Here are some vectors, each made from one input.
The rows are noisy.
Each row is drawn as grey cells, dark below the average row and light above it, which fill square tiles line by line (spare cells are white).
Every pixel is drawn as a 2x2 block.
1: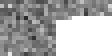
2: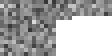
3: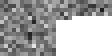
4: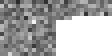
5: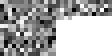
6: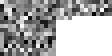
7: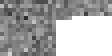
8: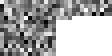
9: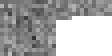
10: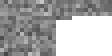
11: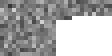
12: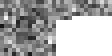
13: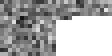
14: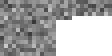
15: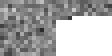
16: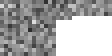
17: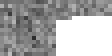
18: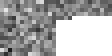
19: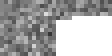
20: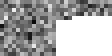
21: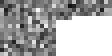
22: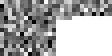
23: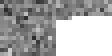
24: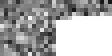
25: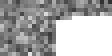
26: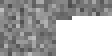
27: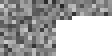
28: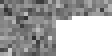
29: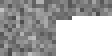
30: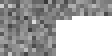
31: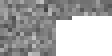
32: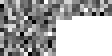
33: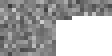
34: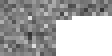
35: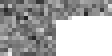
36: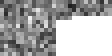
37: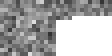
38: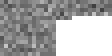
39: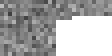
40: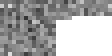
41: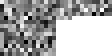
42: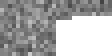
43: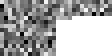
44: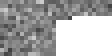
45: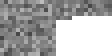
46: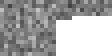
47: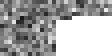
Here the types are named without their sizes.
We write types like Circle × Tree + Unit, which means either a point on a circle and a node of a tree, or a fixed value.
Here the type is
List(Line).
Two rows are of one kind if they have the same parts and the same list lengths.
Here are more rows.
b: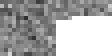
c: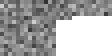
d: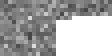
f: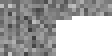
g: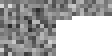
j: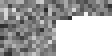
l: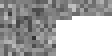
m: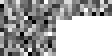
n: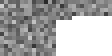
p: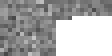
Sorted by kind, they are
b, c, f, g, l, n
d, j, p
m

